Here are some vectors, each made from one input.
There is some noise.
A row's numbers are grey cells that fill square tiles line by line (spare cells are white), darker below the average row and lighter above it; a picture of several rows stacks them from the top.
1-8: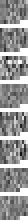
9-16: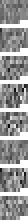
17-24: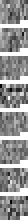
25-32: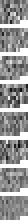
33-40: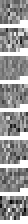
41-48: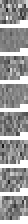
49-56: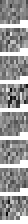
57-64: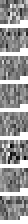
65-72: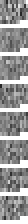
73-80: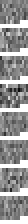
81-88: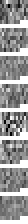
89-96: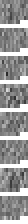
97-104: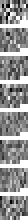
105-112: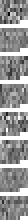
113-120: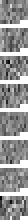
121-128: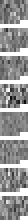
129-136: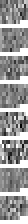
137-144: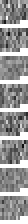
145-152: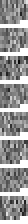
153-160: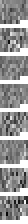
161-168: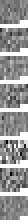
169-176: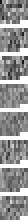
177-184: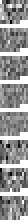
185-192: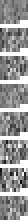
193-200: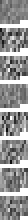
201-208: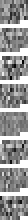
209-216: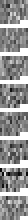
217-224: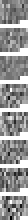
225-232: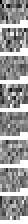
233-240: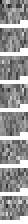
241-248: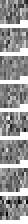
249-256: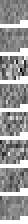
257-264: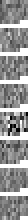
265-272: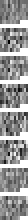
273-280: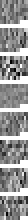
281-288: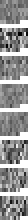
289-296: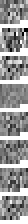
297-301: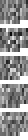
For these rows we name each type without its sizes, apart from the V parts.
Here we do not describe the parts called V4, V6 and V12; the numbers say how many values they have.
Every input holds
a value of V4, together with either a label, a point on a line and a true/false value, or a value of V6 and a value of V12.
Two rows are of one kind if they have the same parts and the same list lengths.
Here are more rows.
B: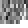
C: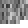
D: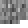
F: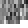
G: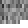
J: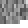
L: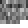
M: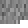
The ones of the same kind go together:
B, F, G, L, M
C, D, J

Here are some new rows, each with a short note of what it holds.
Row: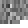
a label, a point on a line, a true/false value and a value of V4
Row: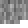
a value of V4, a value of V6 and a value of V12
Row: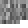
a label, a point on a line, a true/false value and a value of V4
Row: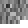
a label, a point on a line, a true/false value and a value of V4
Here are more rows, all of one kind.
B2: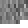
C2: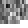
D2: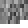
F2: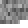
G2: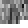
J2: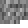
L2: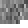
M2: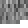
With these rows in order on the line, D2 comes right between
F2 and M2.
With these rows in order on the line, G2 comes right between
B2 and L2.
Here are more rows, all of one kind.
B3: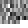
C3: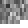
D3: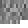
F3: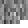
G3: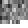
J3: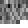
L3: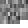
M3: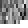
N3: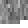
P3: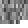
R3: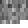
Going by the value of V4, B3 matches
C3, G3, L3 and P3.
